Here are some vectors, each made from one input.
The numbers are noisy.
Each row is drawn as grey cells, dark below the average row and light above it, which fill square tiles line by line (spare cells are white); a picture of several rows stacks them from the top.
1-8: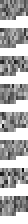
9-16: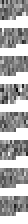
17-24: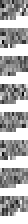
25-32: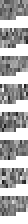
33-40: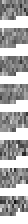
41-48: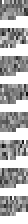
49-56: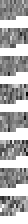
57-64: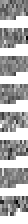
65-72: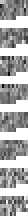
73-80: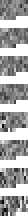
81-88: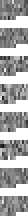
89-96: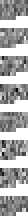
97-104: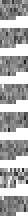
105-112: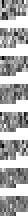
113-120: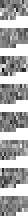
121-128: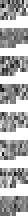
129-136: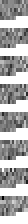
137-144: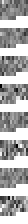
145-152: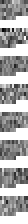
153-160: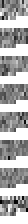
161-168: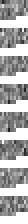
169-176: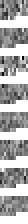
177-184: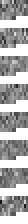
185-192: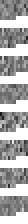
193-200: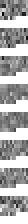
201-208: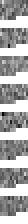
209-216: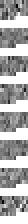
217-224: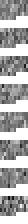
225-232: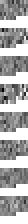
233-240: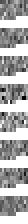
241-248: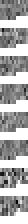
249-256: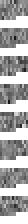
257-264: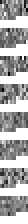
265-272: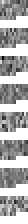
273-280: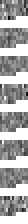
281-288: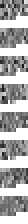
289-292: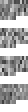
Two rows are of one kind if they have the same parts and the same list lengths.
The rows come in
3 kinds.
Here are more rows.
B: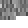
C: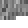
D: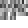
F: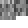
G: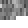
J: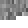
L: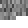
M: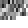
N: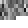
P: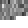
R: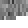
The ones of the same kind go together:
B, C, G, L, N
D, M
F, J, P, R

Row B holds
one of 6 labels, one of 7 labels and a point on a 6-point line.
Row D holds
a node of a 7-node tree.
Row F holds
one of 6 labels, one of 7 labels and a node of a 9-node tree.
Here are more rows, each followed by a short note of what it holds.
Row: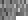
one of 6 labels, one of 7 labels and a point on a 6-point line
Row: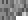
one of 6 labels, one of 7 labels and a point on a 6-point line
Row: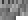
one of 6 labels, one of 7 labels and a point on a 6-point line
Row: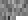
one of 6 labels, one of 7 labels and a node of a 9-node tree
